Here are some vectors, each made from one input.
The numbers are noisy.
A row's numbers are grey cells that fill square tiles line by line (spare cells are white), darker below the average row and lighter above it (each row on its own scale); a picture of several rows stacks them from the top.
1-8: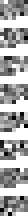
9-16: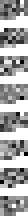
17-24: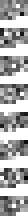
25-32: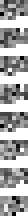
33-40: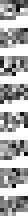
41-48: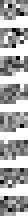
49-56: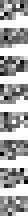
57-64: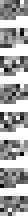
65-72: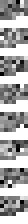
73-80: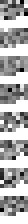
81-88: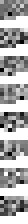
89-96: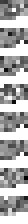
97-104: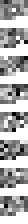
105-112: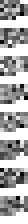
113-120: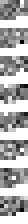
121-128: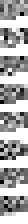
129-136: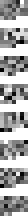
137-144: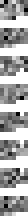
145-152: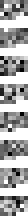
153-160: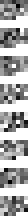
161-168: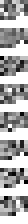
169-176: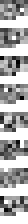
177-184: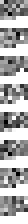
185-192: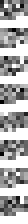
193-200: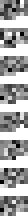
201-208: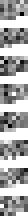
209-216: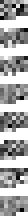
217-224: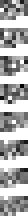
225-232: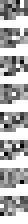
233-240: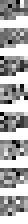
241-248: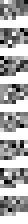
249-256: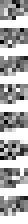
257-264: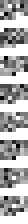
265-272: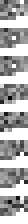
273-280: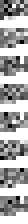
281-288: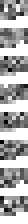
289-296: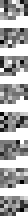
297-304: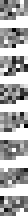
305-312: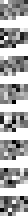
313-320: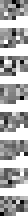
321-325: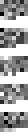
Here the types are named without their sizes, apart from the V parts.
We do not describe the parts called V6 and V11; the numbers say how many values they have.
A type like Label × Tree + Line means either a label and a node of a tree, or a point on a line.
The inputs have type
(Bool × Bool × Bool + Label) × V6 × V11.
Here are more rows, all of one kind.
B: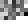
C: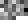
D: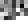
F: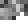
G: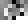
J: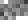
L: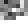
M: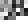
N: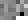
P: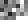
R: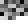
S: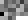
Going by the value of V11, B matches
D and M.
